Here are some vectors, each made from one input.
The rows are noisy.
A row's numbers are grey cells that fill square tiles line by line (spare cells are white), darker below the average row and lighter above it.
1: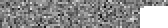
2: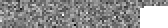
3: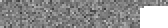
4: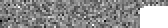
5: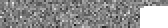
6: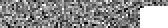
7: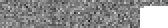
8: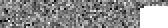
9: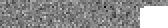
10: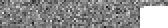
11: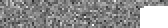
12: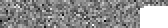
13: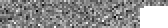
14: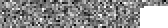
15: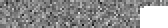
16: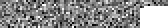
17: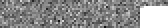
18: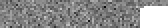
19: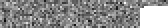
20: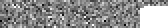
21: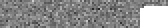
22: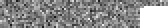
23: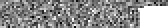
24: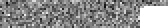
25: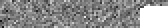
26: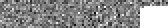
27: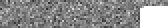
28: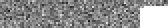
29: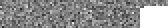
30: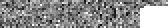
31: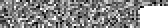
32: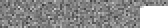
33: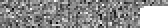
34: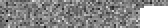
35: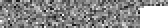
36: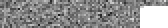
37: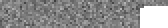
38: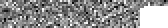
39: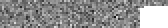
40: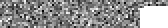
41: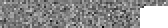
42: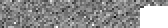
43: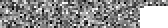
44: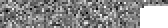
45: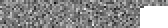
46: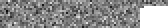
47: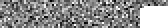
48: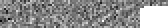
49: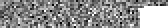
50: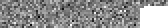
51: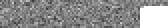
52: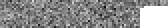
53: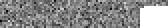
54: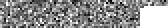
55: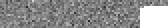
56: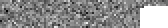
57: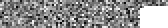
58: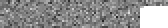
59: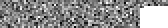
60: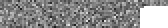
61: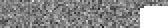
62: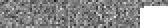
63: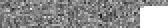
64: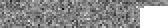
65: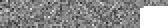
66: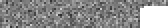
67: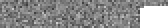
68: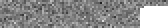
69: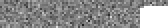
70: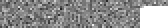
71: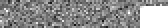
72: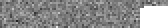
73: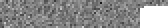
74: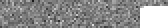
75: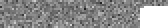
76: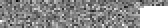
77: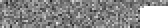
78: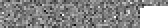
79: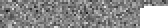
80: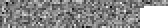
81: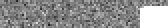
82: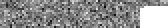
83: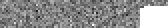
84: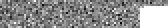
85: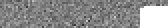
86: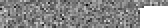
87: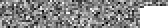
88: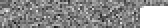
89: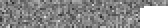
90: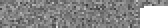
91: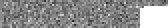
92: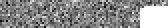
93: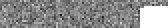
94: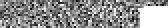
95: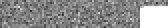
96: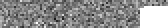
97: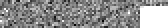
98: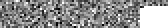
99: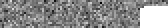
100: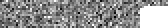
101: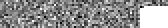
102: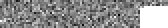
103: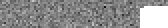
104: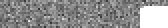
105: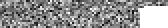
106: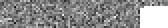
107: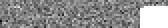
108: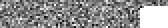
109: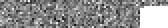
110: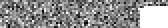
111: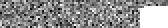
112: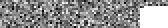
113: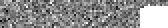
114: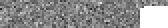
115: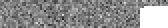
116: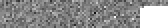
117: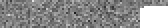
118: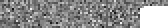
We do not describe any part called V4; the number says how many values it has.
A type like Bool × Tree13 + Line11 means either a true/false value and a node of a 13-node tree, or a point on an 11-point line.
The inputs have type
Line5 + Line6 × List2(V4).
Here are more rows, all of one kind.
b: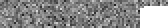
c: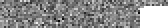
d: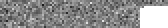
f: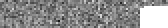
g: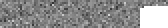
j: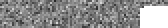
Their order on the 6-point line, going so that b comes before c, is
d, g, b, f, c, j.
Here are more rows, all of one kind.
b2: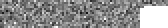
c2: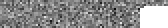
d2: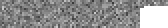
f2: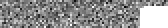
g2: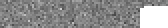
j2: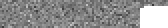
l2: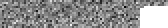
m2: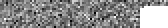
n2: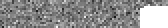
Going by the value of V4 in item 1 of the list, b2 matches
c2, l2 and n2.
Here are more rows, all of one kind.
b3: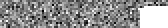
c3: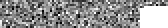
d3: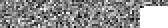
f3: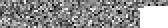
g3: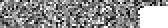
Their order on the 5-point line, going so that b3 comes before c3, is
g3, d3, b3, c3, f3.
